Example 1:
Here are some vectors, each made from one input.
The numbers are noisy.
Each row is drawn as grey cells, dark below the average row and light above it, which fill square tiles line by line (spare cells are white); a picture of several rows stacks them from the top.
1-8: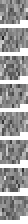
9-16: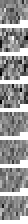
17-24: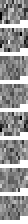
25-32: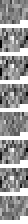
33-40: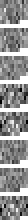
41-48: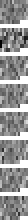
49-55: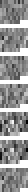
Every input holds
either a point on a 5-point line, or a point on a 6-point line.
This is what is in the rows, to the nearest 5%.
About 30% of them hold a point on a 5-point line. The rest hold a point on a 6-point line.
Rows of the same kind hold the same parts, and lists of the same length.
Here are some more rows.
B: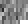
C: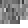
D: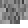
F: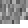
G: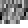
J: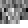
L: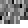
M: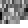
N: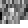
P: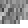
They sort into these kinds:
B, C, D, F, P
G, J, L, M, N

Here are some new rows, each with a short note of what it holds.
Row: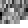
a point on a 5-point line
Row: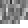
a point on a 6-point line
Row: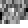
a point on a 5-point line
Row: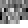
a point on a 5-point line
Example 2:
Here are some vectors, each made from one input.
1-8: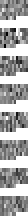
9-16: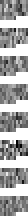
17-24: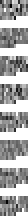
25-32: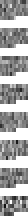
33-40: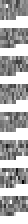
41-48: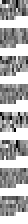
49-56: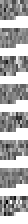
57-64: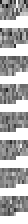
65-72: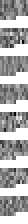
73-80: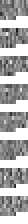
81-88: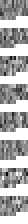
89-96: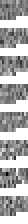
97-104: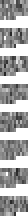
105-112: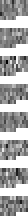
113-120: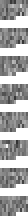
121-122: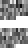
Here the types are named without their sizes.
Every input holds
either a fixed value, or a point on each of two lines, or a node of a tree.
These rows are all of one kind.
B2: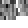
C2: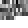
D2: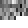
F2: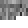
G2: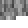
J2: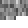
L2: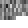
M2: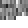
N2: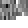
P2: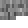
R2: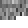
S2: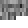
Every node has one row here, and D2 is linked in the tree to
R2.
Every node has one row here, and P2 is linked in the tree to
C2 and S2.
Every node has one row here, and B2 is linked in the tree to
G2.
